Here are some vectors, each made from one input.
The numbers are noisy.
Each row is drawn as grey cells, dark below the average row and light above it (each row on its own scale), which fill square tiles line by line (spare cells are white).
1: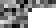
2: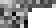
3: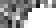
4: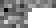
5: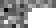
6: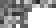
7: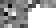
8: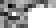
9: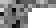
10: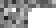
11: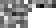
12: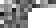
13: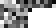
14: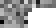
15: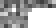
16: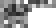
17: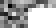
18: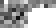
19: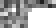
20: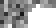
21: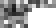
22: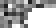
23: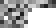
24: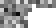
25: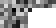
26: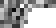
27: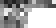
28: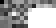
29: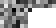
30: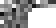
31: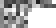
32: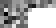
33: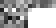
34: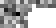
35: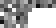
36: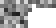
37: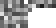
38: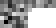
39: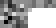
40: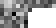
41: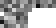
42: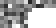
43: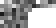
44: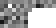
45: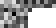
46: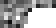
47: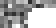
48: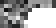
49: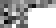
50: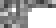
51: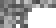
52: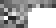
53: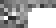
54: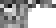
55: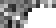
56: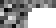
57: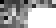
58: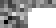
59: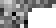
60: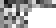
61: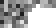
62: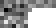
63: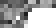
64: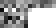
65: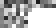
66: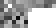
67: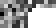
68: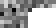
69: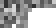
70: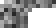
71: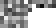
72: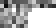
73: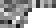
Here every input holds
one of 9 labels and a node of an 8-node tree.
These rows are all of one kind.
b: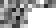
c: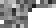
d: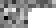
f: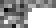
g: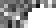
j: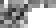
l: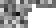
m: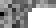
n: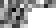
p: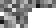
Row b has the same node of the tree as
j and n.
